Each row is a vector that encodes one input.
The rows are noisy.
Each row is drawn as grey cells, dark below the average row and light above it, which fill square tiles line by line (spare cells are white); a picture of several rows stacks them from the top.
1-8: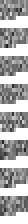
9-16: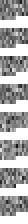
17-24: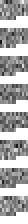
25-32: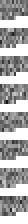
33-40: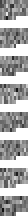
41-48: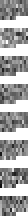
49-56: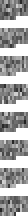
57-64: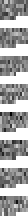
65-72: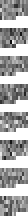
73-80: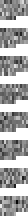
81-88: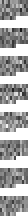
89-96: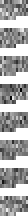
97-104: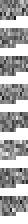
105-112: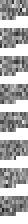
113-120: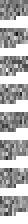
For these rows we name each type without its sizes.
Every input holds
either a point on each of two circles, or a label.
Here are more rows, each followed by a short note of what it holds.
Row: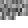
a point on each of two circles
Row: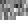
a label
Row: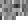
a label
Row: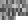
a point on each of two circles
